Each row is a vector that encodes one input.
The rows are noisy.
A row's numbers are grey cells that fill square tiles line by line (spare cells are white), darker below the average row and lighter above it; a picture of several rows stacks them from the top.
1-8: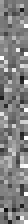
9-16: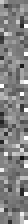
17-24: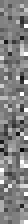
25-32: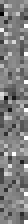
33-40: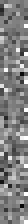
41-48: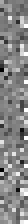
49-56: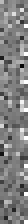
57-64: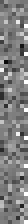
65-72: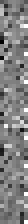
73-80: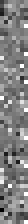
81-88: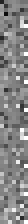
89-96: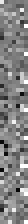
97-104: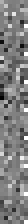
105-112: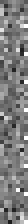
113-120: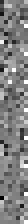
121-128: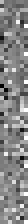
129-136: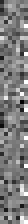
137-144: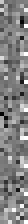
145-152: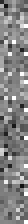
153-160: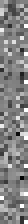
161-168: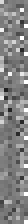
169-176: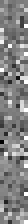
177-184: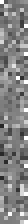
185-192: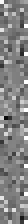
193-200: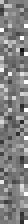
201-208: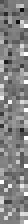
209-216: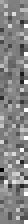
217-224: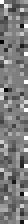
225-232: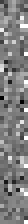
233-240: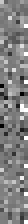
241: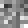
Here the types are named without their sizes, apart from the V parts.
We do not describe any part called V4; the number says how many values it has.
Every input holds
a true/false value, together with a list of items, each either a point on a line, or a value of V4.
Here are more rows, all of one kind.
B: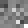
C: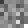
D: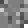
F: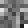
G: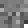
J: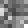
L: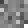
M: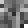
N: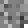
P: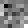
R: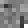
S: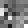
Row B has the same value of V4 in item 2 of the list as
P and R.
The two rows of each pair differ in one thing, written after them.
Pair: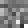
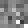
the place on the line in item 2 of the list
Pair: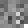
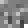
the value of V4 in item 1 of the list
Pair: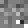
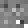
the place on the line in item 2 of the list
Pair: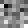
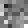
the place on the line in item 2 of the list
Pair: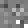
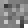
the value of V4 in item 1 of the list
